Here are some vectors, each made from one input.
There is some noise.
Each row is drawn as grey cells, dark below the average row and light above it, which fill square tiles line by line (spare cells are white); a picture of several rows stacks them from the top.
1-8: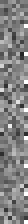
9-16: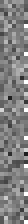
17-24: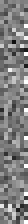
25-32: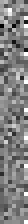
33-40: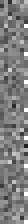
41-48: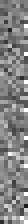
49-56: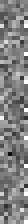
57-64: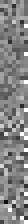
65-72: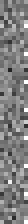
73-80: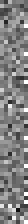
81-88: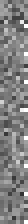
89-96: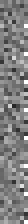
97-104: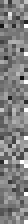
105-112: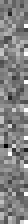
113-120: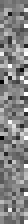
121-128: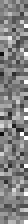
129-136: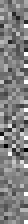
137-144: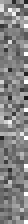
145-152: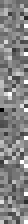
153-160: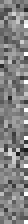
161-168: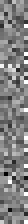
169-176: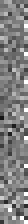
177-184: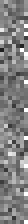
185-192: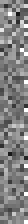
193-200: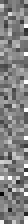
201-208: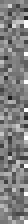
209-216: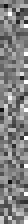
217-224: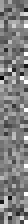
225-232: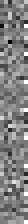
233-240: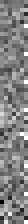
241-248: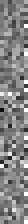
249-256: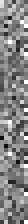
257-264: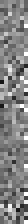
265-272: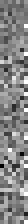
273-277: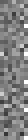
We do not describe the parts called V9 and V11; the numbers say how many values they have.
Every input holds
either a point on each of two 4-point lines, or a point on a 5-point line, a true/false value, a value of V9 and a value of V11.
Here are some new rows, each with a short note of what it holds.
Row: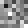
a point on each of two 4-point lines
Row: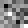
a point on each of two 4-point lines
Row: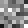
a point on each of two 4-point lines
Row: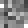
a point on a 5-point line, a true/false value, a value of V9 and a value of V11
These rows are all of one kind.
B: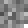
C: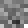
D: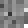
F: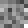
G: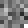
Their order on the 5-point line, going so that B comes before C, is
D, B, G, F, C.
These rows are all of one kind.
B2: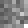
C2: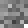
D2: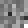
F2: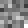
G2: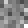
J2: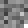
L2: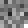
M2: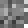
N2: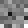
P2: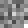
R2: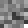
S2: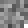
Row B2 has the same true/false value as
J2 and R2.
